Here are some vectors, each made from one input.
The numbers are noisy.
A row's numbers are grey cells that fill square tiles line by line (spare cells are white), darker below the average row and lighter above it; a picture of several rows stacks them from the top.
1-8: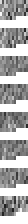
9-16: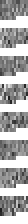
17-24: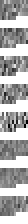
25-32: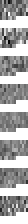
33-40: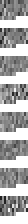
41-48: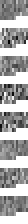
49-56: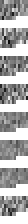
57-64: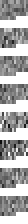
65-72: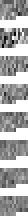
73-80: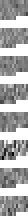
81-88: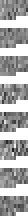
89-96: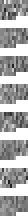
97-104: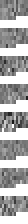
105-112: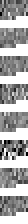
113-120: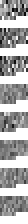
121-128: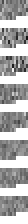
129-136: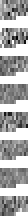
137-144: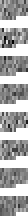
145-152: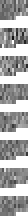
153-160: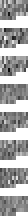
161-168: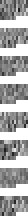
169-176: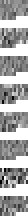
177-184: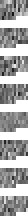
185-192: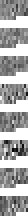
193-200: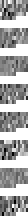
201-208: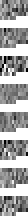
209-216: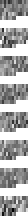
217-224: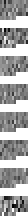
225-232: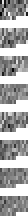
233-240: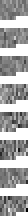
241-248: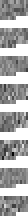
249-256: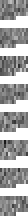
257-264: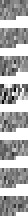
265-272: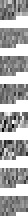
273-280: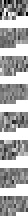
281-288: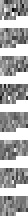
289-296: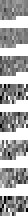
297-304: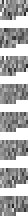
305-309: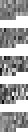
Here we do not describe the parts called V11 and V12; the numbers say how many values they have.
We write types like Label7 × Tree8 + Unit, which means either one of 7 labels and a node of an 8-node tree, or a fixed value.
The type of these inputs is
(Bool × V12 + Tree10) × V11 + Tree7.
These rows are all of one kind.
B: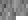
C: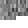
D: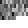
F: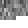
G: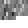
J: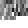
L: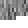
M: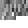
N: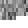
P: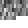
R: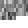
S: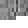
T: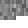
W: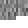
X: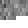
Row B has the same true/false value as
G, J, S and W.
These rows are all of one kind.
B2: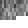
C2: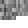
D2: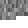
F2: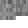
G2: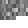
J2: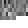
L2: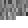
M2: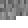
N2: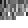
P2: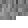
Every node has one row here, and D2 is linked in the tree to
J2, L2 and M2.
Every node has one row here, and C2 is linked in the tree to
J2.
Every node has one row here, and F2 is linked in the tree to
L2.
